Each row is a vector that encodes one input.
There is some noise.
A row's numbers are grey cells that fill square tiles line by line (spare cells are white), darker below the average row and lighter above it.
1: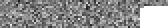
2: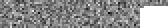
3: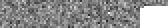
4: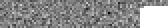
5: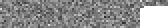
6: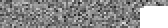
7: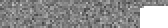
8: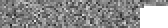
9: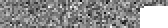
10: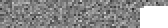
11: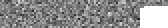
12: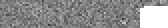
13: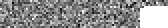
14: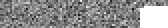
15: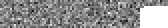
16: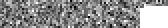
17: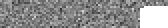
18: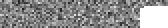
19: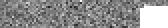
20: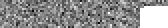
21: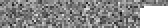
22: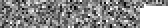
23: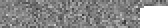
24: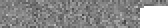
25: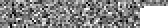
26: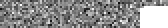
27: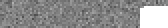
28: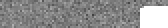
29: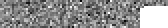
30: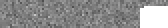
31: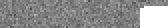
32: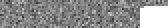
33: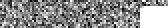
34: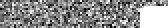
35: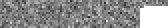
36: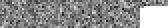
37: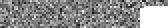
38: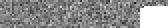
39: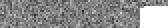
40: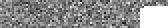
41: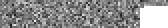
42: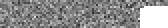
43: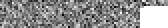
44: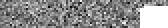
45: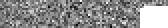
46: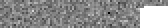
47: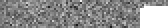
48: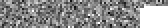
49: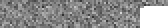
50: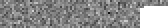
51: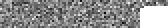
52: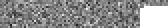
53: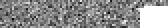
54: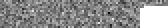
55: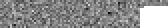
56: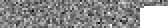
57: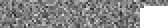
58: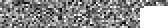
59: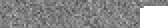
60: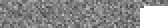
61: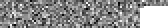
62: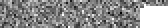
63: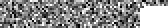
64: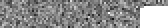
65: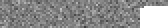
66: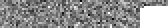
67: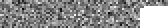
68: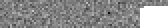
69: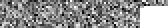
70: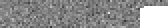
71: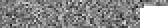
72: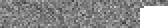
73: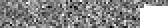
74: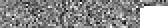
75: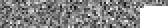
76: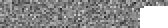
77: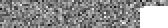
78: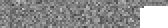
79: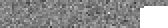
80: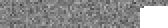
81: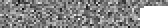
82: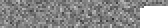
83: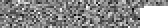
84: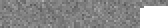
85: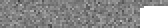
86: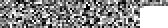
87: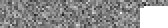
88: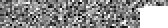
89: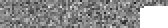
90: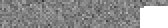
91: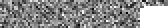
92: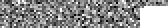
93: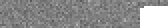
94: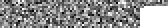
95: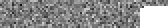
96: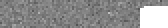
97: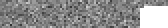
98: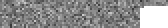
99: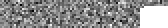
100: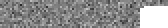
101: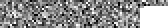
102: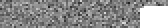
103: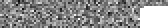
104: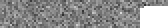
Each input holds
a point on a 5-point line, together with either a point on a 4-point line, or a point on a 5-point line and three true/false values.
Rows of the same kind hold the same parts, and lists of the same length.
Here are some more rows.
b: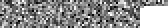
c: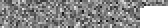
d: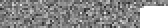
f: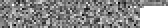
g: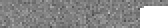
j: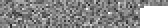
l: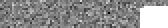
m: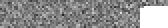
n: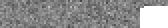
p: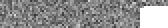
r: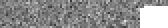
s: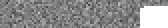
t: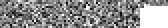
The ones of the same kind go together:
b, d, f, g, j, l, p, s, t
c, m, n, r

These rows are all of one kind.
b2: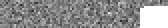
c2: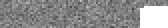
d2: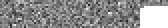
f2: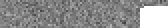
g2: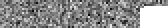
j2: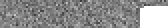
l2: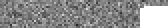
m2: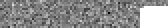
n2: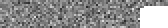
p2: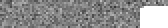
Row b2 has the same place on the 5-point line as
g2 and m2.
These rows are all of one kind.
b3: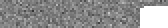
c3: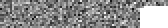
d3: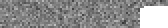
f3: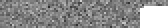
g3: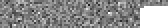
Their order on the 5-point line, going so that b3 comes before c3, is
b3, c3, d3, g3, f3.
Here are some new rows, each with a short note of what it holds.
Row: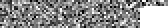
a point on each of two 5-point lines and three true/false values
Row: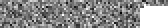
a point on a 4-point line and a point on a 5-point line
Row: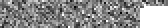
a point on a 4-point line and a point on a 5-point line
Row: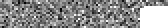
a point on a 4-point line and a point on a 5-point line
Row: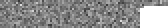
a point on each of two 5-point lines and three true/false values
